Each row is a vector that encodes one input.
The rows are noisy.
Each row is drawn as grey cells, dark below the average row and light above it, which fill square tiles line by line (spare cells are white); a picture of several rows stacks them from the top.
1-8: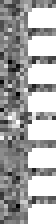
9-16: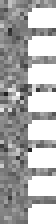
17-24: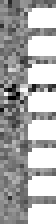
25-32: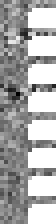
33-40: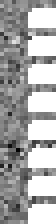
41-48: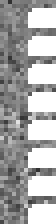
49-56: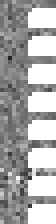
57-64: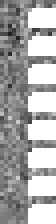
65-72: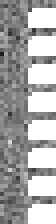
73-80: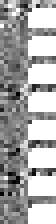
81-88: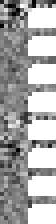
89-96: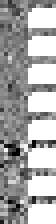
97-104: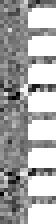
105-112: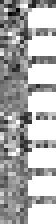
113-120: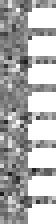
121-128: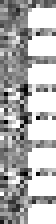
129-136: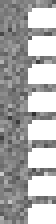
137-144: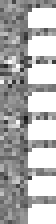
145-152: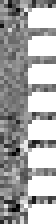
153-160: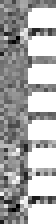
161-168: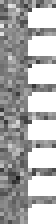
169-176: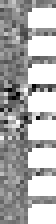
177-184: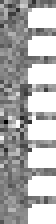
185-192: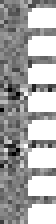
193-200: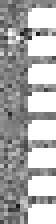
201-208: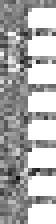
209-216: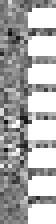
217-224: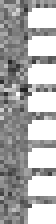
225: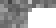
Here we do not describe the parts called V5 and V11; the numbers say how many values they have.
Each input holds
a point on a 6-point line and a value of V11, together with either a point on a 7-point line, or a value of V5.
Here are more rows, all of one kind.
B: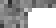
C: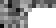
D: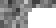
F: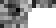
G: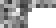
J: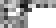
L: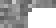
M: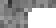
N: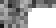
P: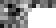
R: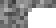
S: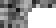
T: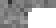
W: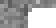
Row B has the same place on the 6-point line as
D, J and L.
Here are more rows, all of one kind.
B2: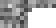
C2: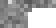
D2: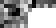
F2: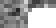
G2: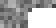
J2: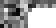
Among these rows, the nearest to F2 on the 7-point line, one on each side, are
D2 and J2.
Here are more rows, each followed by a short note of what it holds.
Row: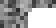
a point on a 6-point line, a value of V5 and a value of V11
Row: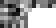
a point on a 6-point line, a value of V5 and a value of V11
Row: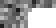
a point on a 6-point line, a value of V5 and a value of V11
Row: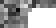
a point on a 6-point line, a point on a 7-point line and a value of V11
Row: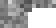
a point on a 6-point line, a point on a 7-point line and a value of V11
